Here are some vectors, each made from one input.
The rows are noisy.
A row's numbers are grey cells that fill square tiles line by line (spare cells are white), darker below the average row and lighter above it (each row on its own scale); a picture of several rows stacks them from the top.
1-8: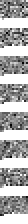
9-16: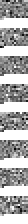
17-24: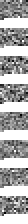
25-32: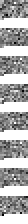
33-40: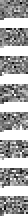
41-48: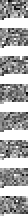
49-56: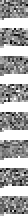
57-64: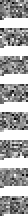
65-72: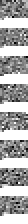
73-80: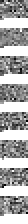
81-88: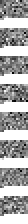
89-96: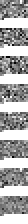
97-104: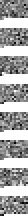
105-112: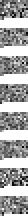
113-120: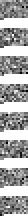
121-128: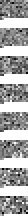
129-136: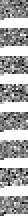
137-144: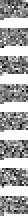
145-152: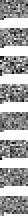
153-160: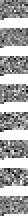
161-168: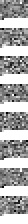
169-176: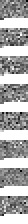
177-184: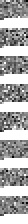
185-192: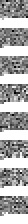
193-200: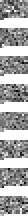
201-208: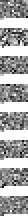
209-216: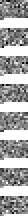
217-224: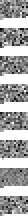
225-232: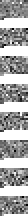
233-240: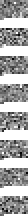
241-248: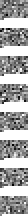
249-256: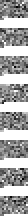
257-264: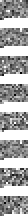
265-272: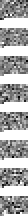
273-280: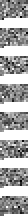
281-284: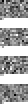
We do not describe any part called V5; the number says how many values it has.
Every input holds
either a fixed value, or two labels (each one of 8) and a value of V5, or three true/false values.
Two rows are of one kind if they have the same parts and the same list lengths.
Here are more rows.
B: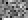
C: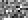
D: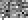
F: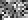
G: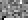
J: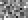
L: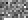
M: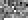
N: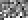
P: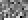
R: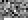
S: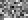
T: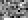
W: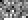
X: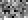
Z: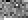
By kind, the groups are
B, C, F, J, L, R, S, T, W, X, Z
D, G, M
N, P

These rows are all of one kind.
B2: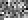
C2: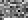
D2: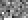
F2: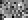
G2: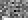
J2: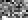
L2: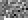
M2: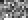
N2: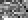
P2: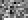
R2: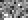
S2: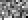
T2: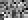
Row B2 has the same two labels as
L2 and T2.
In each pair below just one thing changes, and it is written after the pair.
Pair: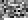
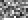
one of the two labels
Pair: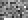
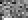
one of the two labels
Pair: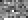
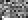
one of the two labels
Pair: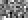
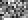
the value of V5
